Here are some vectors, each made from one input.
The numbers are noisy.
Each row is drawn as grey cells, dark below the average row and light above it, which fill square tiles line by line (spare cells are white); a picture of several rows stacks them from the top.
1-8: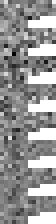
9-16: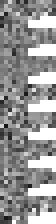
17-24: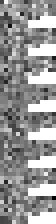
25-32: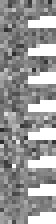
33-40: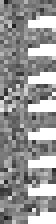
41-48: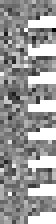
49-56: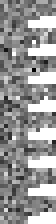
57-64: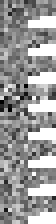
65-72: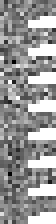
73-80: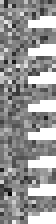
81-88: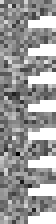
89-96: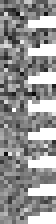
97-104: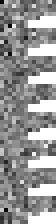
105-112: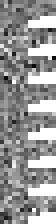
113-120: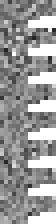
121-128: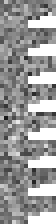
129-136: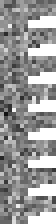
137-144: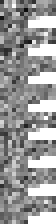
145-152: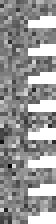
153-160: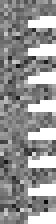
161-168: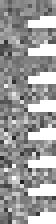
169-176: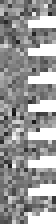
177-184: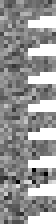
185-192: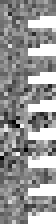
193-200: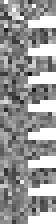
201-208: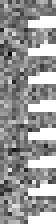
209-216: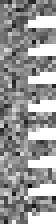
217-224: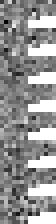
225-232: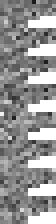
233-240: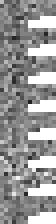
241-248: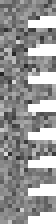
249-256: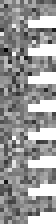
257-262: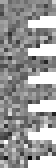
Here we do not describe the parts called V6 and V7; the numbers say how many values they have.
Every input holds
either a point on an 11-point line, a true/false value and a value of V6, or a value of V7.
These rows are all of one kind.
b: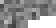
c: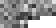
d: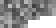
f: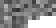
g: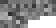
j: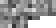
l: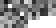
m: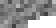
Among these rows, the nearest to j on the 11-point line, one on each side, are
c and f.
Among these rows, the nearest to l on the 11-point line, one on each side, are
d and m.
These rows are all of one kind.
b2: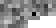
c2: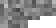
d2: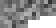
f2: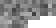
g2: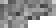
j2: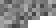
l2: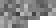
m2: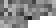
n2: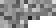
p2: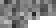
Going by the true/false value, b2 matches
c2 and g2.
